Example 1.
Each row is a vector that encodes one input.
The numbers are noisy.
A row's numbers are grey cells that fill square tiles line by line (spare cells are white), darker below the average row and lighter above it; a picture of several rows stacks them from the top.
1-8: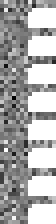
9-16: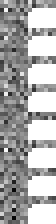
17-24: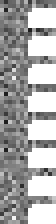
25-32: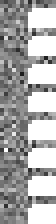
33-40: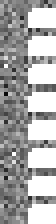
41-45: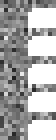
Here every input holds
three true/false values.
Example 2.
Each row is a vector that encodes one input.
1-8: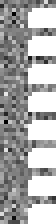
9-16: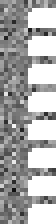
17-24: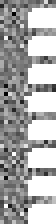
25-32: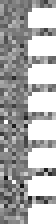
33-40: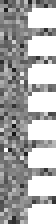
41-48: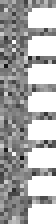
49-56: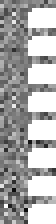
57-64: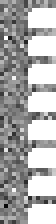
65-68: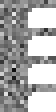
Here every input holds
three true/false values.
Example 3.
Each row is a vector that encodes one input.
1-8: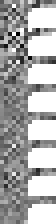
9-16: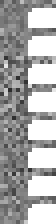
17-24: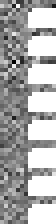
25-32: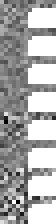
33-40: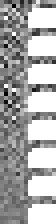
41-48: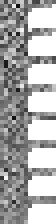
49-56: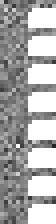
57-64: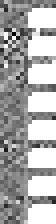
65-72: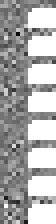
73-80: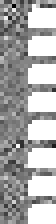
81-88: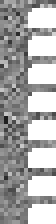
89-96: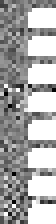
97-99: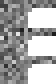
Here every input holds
a point on a 17-point circle.
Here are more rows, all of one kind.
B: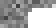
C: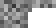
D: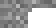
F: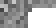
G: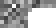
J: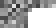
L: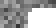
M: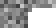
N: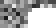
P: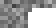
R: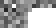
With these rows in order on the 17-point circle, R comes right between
C and G.
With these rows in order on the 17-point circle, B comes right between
L and P.
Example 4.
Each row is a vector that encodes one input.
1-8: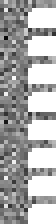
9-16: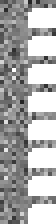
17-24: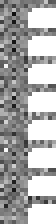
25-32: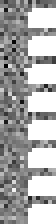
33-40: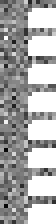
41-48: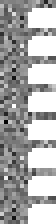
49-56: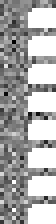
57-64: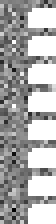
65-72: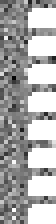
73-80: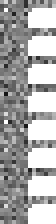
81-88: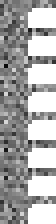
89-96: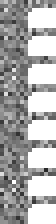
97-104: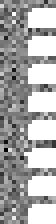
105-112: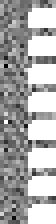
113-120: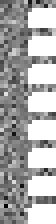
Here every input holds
three true/false values.
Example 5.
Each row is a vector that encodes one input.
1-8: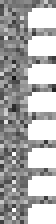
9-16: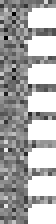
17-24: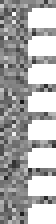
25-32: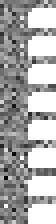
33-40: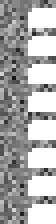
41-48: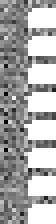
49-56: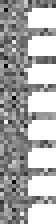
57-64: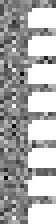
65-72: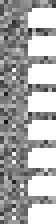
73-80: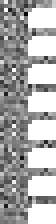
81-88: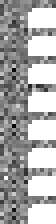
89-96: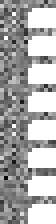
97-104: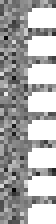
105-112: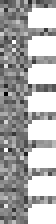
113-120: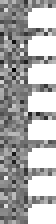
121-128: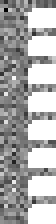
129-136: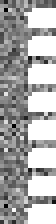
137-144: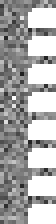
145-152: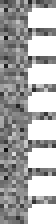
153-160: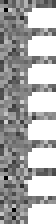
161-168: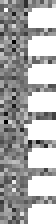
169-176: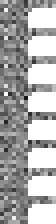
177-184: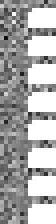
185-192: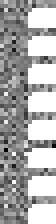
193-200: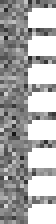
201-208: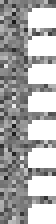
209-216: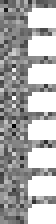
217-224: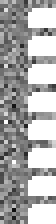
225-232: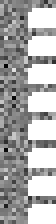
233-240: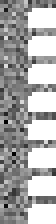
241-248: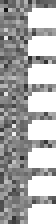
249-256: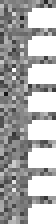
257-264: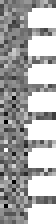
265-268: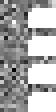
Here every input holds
three true/false values.
